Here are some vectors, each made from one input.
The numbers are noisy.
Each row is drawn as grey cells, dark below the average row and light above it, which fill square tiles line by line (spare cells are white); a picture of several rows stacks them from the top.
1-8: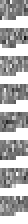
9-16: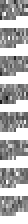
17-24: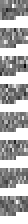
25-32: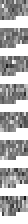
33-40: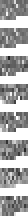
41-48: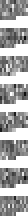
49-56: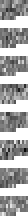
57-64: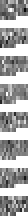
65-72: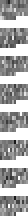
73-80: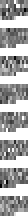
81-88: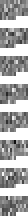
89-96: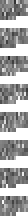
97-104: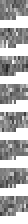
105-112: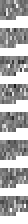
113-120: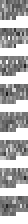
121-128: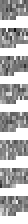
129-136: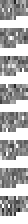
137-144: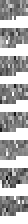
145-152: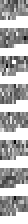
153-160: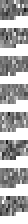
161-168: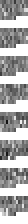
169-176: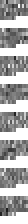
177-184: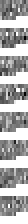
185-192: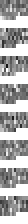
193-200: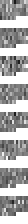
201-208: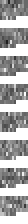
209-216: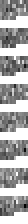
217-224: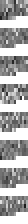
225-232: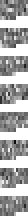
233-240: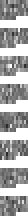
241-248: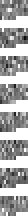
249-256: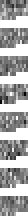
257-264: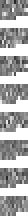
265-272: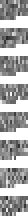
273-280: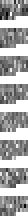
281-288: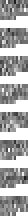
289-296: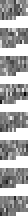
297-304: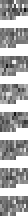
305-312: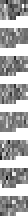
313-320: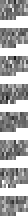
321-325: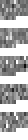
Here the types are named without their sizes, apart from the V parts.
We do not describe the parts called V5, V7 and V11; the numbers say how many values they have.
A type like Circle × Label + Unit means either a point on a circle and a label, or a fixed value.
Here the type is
Bool × V5 + (Label + Line) × V11 + V7.
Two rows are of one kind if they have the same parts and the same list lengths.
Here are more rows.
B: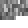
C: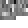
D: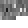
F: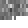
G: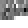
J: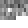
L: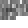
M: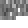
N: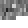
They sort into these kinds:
B
C, F
D, L, M, N
G, J

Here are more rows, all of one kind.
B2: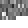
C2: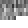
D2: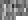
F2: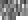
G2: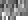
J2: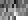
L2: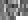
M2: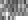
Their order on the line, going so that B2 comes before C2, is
J2, M2, B2, C2, F2, G2, L2, D2.
